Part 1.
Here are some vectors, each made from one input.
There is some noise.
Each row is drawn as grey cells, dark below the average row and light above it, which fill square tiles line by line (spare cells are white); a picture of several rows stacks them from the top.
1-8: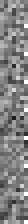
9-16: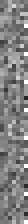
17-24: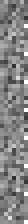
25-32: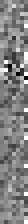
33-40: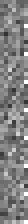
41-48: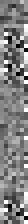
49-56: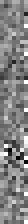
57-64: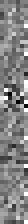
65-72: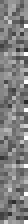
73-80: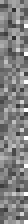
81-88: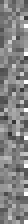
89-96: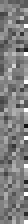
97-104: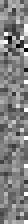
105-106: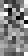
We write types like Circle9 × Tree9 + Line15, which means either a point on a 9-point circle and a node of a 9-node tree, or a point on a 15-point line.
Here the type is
List2(Line13).
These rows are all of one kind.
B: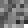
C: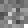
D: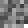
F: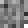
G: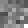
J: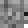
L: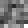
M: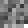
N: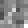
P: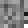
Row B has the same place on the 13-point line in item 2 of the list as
F, G and L.
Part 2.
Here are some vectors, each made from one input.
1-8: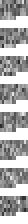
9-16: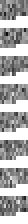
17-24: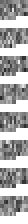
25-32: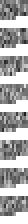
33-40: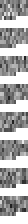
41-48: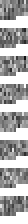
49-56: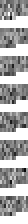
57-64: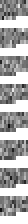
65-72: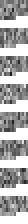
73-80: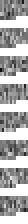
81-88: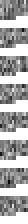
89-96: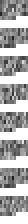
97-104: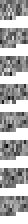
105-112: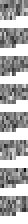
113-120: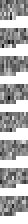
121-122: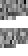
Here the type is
Bool × Bool × Bool × Bool × Line10.
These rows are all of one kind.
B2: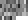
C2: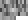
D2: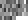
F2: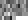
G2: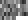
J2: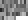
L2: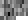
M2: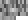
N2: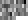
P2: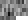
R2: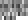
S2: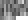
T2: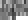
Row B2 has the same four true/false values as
F2 and S2.
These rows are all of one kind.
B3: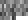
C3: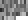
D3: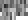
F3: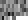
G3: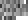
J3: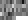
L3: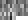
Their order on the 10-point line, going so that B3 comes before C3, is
B3, F3, C3, D3, L3, J3, G3.
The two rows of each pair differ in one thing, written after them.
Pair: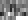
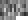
one of the four true/false values
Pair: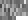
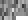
the place on the 10-point line
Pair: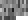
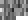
the place on the 10-point line
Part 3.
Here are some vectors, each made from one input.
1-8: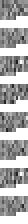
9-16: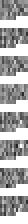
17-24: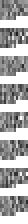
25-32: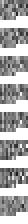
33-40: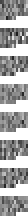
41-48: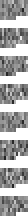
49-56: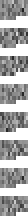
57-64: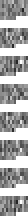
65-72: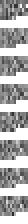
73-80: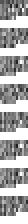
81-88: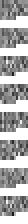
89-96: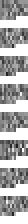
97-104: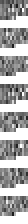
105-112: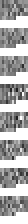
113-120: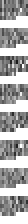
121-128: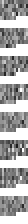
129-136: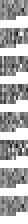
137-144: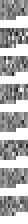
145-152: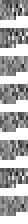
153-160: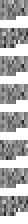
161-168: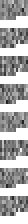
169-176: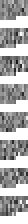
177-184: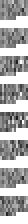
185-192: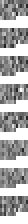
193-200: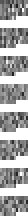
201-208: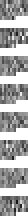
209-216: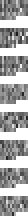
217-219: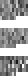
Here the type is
Bool × Bool × Bool + Line11.
